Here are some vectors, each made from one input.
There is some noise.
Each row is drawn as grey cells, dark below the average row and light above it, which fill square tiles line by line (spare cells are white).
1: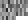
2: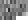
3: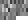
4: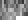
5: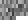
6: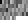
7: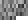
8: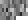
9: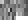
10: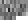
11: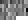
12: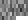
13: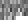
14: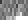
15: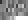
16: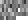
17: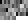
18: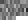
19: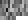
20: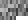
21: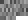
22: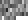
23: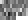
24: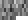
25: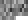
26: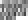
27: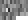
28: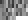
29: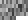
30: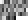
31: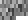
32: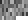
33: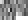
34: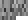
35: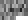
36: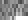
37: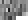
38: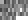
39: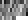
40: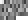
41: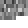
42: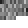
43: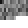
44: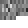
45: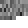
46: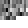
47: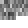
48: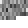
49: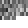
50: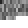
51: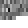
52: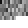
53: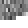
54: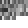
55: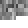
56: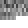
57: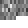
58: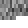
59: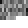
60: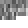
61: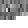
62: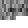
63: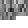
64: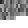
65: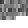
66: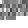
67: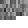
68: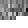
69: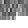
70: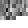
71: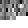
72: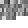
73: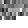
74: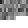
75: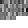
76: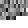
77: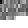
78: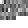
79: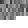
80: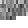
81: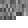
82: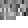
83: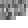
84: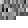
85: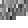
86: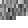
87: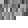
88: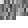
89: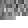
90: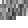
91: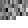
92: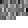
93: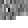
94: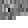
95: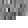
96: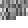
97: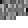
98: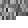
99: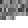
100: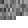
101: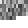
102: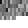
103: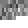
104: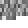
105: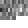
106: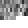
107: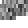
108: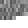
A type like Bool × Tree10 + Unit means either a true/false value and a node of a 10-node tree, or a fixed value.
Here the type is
Bool × Line3 × (Line3 × Line4 + Unit) × Line4.
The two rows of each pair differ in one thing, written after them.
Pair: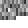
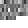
the place on one of the two 4-point lines
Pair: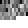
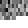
the place on one of the two 4-point lines
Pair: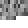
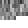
the true/false value
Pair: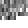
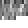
the place on one of the two 4-point lines
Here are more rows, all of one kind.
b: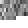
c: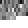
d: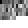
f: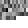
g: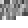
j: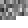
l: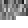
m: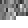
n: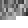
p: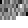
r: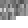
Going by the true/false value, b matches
f and g.
